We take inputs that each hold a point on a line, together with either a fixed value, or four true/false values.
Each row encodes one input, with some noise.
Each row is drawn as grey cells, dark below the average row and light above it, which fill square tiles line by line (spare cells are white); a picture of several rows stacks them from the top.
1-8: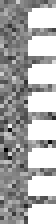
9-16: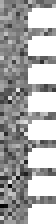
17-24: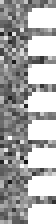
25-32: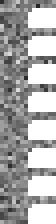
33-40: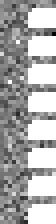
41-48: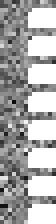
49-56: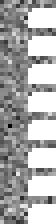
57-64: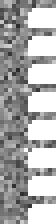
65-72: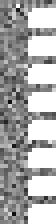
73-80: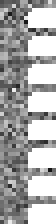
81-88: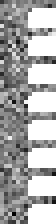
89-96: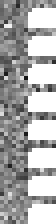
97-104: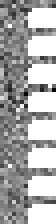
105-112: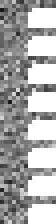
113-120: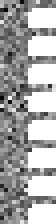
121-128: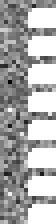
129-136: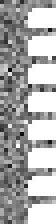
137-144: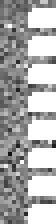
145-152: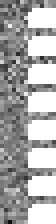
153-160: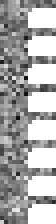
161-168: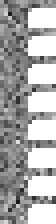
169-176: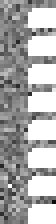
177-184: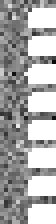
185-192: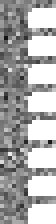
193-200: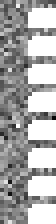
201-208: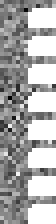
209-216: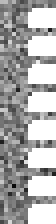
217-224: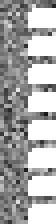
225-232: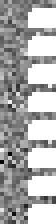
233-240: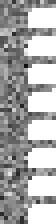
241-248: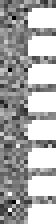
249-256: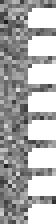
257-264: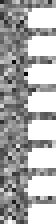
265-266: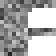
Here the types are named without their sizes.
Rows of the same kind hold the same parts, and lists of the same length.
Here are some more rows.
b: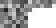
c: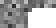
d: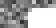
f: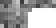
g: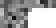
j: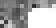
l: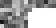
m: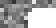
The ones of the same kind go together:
b, c, d, g, j, m
f, l

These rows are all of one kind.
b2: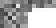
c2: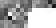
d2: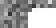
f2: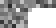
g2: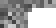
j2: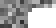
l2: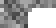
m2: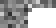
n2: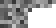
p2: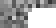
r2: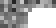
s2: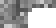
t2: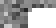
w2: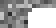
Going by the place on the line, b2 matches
g2, j2 and w2.
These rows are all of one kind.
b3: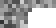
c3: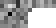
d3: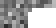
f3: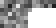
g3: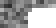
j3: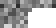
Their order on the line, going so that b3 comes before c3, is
b3, c3, j3, g3, d3, f3.
